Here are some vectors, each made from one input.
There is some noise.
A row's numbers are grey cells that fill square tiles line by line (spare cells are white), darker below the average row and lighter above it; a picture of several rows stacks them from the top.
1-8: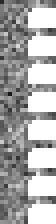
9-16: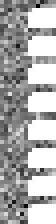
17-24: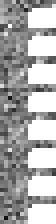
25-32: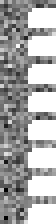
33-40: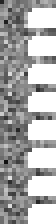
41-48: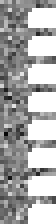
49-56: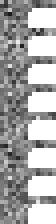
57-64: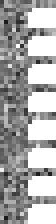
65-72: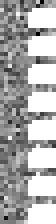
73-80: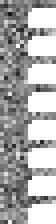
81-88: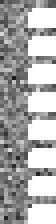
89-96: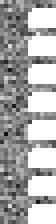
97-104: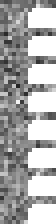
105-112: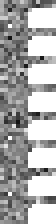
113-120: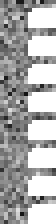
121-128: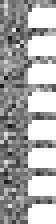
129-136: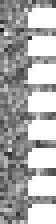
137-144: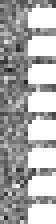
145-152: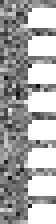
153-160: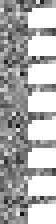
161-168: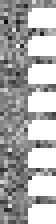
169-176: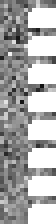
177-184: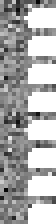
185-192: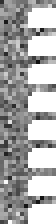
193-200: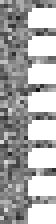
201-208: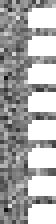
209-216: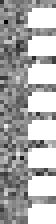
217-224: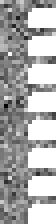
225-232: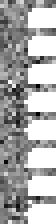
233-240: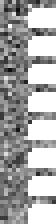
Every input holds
either one of 5 labels and a point on a 5-point line, or a list of up to three points on a 10-point line.
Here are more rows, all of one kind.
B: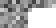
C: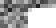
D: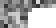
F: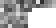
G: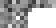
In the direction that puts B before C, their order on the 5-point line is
G, B, F, D, C.
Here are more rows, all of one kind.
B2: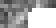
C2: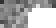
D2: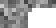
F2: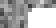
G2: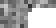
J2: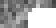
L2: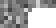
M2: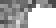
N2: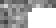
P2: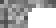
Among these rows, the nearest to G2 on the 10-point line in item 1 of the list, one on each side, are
D2 and F2.
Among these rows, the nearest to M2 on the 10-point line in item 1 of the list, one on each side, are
B2 and C2.
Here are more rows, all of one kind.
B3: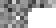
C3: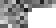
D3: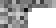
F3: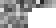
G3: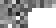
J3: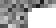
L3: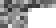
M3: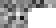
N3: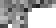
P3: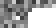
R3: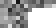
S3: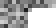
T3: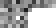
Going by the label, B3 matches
D3, M3, S3 and T3.
